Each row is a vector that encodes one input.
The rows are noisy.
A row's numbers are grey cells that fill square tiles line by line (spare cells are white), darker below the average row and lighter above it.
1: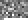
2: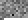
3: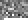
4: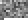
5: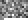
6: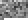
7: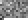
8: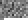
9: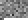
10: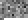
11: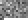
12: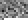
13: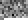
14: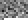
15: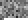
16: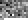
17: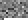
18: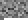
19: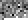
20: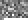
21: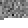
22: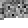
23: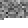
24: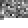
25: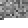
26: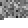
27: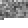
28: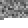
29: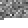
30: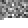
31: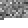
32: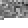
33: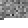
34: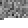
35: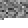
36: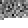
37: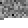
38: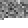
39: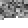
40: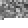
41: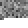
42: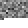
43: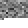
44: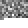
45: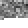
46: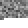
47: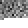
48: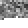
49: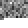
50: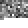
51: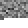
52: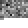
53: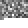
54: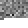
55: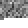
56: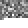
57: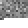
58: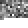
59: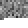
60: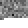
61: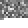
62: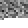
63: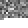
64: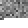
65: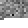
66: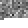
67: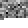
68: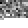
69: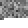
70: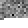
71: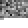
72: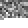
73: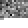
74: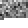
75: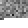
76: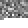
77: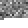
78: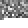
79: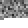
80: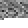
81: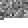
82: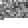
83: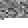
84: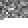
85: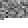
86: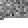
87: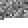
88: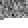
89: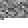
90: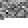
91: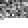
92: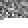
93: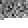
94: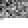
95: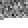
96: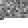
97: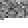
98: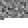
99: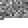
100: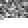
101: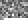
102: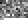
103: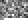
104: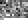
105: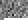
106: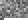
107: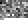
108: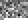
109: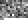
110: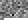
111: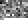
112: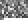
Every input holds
a true/false value, together with either a point on a 4-point line, or a point on an 8-point line.
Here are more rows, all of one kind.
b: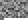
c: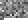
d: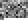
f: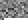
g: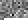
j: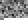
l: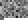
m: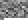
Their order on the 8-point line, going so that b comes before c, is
d, m, f, b, j, l, c, g.
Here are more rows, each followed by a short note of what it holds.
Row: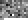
a point on a 4-point line and a true/false value
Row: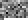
a point on an 8-point line and a true/false value
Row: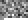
a point on a 4-point line and a true/false value
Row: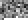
a point on an 8-point line and a true/false value
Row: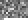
a point on a 4-point line and a true/false value
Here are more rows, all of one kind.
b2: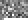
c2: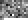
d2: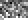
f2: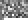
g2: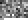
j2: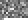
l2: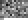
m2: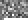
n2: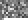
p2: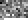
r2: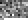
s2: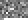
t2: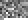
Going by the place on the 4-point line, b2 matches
c2, f2, m2 and t2.
